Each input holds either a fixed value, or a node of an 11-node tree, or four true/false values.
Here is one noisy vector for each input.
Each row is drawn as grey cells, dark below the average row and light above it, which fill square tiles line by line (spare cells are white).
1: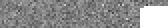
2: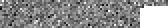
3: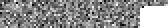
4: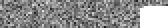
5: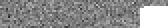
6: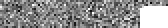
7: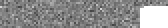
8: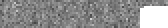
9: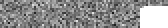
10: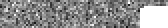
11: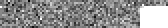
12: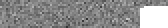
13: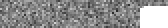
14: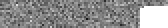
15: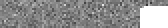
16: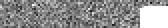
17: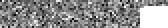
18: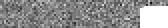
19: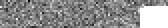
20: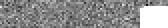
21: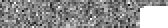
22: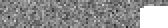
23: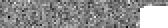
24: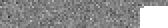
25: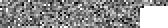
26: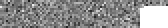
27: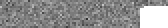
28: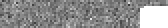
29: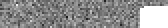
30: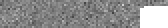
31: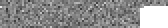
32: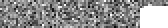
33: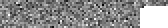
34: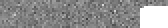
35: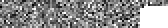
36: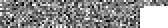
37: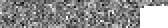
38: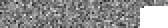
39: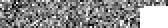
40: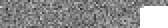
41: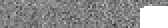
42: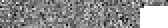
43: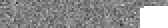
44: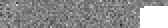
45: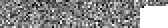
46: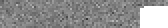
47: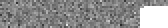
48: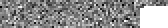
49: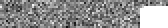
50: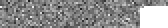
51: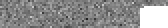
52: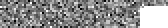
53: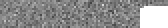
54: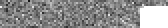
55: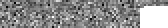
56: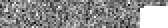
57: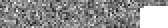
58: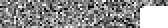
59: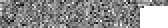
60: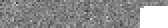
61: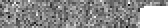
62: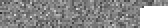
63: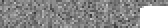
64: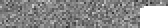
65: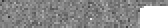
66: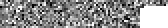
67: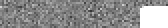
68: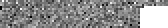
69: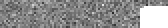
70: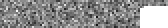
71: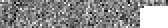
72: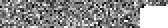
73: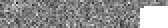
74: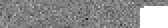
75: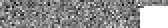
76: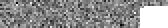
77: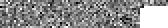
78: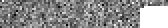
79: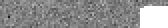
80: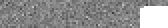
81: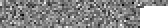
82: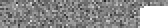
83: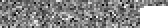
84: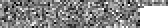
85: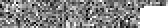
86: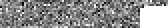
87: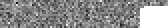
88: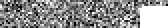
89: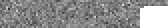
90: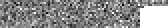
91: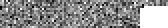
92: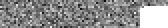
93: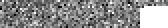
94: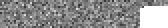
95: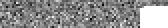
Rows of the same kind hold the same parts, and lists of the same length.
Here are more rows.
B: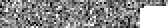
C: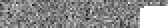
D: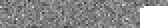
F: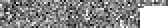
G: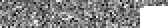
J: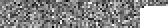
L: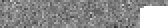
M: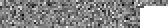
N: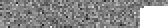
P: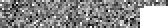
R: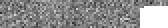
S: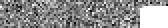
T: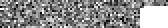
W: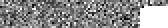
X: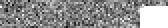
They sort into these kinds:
B, R
C, D, L, N, S, X
F, G, J, M, P, T, W

